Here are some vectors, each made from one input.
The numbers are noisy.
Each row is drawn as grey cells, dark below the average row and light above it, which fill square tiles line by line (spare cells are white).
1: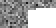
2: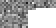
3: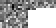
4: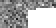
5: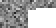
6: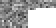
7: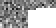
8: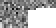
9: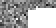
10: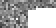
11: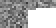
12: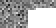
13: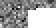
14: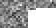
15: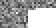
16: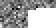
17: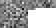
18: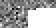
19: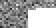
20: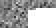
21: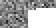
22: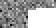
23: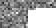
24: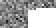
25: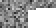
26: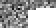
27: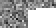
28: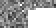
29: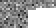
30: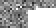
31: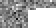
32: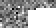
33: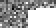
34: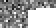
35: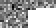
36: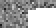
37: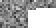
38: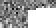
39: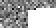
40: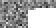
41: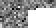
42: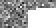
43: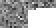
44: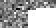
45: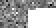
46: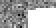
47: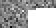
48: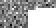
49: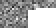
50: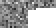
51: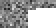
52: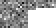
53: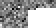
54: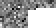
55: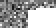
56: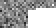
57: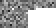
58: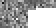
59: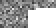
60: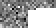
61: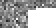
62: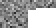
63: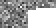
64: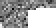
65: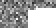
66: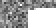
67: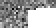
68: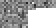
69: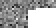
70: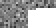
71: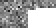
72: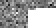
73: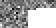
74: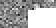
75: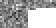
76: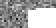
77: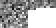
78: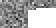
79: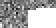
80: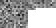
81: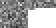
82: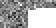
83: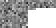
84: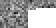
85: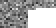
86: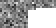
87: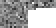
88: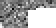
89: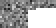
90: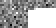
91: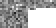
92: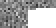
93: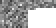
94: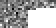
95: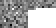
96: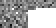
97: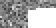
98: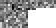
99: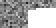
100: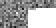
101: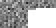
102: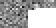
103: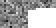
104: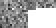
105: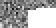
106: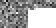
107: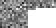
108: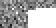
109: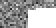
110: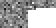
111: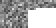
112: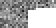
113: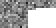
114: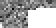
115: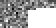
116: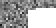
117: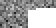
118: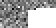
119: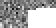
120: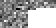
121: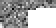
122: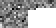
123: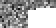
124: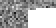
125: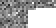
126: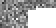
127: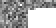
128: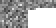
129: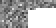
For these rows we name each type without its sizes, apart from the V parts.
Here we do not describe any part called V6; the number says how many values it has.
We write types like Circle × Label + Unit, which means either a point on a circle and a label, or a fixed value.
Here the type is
List(Line) × (Tree + V6).
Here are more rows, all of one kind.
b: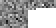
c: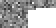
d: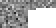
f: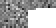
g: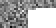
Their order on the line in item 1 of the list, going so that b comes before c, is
b, c, d, f, g.
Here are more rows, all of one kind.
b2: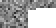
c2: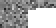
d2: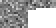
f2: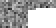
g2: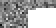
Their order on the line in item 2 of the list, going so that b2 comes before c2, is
d2, f2, b2, c2, g2.
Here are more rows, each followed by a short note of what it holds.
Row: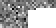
a node of a tree, together with the empty list
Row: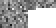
a value of V6, together with a list of two items
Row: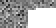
a value of V6, together with a list of one item
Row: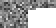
a node of a tree, together with a list of two items
